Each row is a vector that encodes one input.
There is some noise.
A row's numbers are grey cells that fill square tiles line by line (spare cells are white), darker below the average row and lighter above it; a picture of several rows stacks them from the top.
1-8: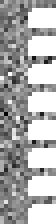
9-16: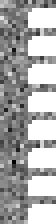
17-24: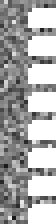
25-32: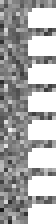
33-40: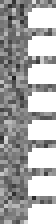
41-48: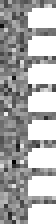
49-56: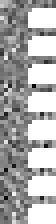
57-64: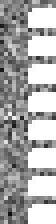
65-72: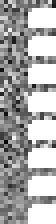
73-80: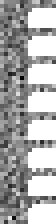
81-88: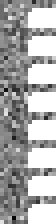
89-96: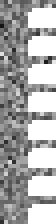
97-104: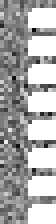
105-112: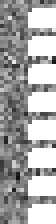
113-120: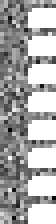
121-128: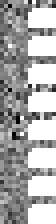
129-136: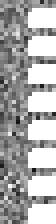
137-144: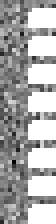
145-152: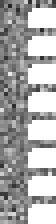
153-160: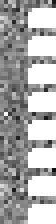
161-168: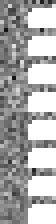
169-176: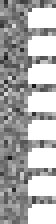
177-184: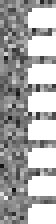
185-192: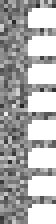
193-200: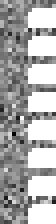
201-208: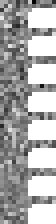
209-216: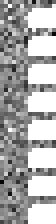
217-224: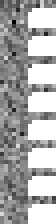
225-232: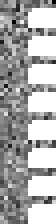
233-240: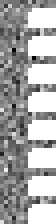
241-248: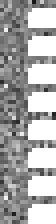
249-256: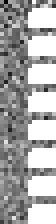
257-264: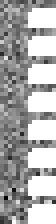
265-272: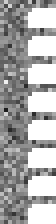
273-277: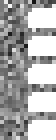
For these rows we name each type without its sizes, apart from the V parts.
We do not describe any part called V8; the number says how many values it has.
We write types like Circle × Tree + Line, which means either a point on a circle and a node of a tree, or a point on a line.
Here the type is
Circle × List(Bool × V8).
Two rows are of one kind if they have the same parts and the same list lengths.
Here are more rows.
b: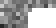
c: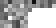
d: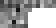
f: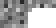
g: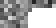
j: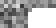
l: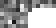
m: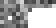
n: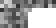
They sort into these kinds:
b, f, n
c, g, j, m
d, l

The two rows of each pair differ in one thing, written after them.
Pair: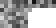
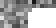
the true/false value in item 2 of the list
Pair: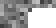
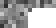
the true/false value in item 1 of the list
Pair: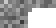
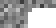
the true/false value in item 1 of the list
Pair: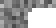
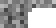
the value of V8 in item 2 of the list
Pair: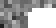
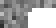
the true/false value in item 2 of the list
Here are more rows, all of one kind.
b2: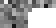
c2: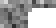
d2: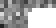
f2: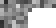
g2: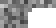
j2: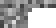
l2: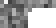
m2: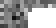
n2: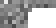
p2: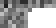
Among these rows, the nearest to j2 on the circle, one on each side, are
l2 and n2.
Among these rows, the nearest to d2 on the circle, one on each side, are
c2 and m2.
